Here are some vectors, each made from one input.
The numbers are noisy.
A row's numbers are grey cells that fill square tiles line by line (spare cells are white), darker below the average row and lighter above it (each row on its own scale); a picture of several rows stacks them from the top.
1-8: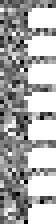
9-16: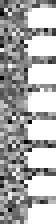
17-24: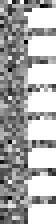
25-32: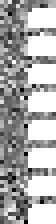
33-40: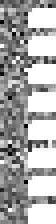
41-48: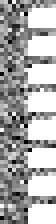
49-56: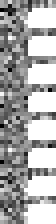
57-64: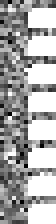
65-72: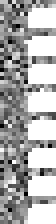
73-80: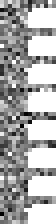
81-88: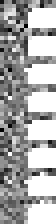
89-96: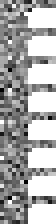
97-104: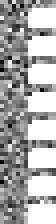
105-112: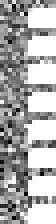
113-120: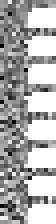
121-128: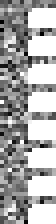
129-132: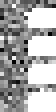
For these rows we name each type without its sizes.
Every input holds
a list of points on a line.
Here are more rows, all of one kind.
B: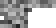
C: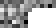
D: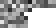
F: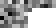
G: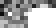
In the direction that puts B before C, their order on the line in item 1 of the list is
F, D, G, B, C.
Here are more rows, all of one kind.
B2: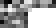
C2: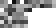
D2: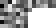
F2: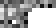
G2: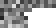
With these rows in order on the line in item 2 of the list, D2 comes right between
C2 and G2.
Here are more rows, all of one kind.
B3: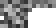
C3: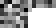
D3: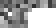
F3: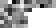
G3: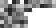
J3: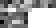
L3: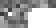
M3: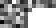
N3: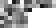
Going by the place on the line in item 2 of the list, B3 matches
D3, G3 and L3.
